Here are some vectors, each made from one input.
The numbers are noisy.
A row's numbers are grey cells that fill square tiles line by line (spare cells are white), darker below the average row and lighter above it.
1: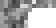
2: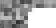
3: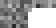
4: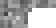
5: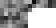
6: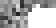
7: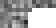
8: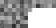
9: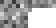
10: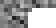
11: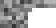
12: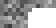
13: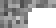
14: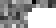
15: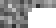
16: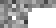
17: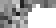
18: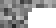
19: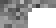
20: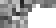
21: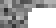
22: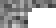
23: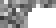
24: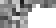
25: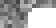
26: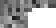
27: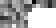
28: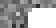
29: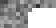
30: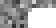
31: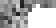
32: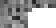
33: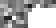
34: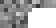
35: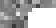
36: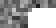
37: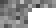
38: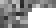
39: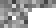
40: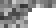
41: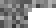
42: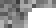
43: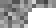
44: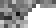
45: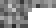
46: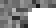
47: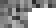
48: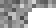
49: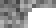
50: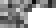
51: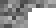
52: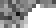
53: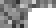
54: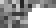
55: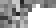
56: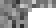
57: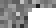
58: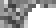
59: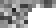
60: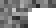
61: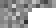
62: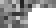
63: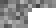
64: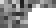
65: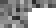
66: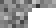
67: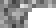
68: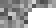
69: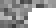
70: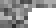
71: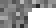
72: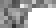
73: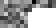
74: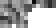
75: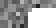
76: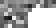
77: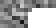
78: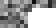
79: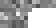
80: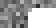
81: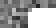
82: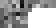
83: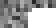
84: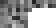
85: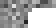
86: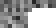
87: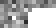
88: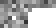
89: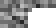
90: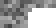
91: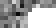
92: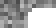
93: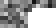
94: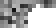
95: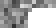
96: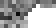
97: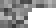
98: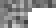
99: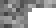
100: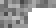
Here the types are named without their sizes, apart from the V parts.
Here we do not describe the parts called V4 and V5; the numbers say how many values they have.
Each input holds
a point on each of two lines, a true/false value, a value of V4 and a value of V5.
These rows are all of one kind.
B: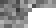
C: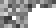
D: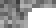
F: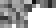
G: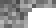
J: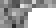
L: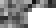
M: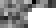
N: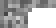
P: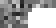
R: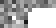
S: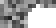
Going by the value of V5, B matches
D, G, J and S.
